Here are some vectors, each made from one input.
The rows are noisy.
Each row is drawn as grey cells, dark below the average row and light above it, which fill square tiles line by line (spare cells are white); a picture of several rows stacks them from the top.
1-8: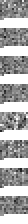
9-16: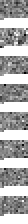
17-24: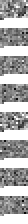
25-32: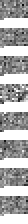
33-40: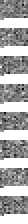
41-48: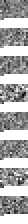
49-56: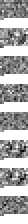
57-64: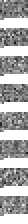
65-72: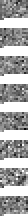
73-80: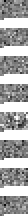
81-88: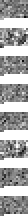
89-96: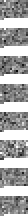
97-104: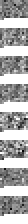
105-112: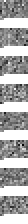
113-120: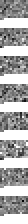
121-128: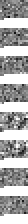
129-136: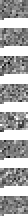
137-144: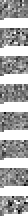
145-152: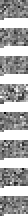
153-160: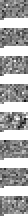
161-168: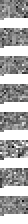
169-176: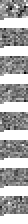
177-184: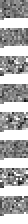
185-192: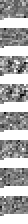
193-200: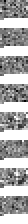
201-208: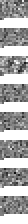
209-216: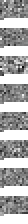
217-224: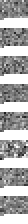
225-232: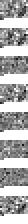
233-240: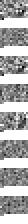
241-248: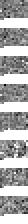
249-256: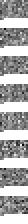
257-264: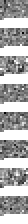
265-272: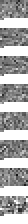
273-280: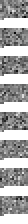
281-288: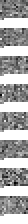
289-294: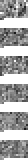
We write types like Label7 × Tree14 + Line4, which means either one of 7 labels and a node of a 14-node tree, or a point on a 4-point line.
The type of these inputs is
(Line7 + Line9) × (Tree13 + Unit) + Line8.
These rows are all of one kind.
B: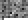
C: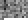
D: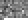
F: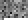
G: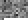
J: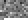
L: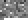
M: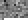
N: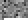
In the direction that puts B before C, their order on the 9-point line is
L, J, N, M, B, F, G, D, C.
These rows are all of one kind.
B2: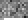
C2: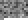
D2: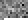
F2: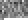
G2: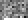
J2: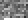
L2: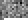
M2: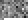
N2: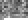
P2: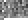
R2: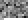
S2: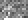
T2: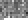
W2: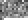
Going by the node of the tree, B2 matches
N2, P2, S2 and W2.
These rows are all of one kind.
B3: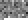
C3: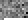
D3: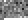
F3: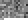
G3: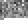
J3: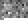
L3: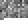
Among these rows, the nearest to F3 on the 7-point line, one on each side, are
B3 and J3.
